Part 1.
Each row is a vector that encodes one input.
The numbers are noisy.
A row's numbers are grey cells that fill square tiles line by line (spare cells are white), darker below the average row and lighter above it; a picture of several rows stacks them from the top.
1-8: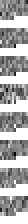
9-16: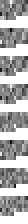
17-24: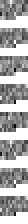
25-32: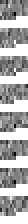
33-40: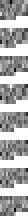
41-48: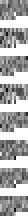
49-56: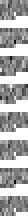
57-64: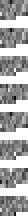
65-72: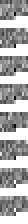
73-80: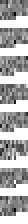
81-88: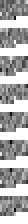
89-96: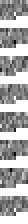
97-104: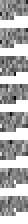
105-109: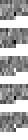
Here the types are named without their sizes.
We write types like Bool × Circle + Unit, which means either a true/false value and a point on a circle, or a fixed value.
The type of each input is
Bool × Bool × Bool + Unit.
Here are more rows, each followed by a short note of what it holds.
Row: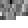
three true/false values
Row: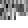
a fixed value
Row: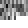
a fixed value
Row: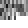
a fixed value
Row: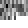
a fixed value
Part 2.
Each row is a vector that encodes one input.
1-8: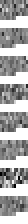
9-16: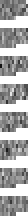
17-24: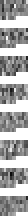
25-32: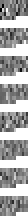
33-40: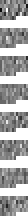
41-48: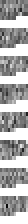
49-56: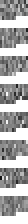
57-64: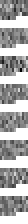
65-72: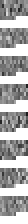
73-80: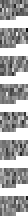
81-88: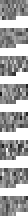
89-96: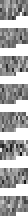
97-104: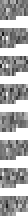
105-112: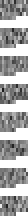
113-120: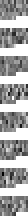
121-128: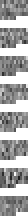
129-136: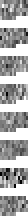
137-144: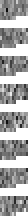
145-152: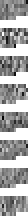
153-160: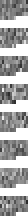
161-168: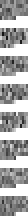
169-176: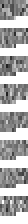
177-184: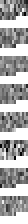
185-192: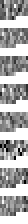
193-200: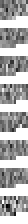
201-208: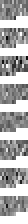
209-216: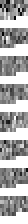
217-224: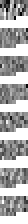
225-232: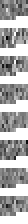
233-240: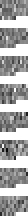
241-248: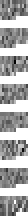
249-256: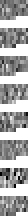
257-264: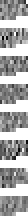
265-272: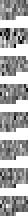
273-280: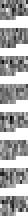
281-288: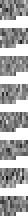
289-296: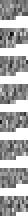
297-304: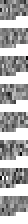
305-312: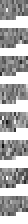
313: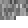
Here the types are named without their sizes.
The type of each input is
Circle + Unit.
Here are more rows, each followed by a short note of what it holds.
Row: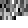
a fixed value
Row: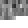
a point on a circle
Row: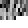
a fixed value
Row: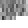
a point on a circle
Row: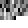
a fixed value
